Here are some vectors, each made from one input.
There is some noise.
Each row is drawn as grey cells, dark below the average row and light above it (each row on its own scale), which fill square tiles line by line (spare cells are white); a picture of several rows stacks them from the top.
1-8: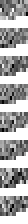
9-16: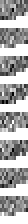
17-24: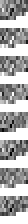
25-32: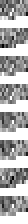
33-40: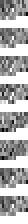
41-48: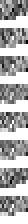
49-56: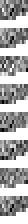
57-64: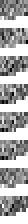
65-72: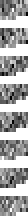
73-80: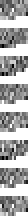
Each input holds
a node of a 9-node tree and a true/false value.
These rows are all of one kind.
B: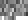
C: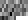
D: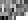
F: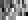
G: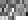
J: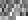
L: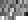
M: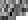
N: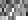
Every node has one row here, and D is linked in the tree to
J.
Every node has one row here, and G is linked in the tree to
B, M and N.
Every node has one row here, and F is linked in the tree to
C.
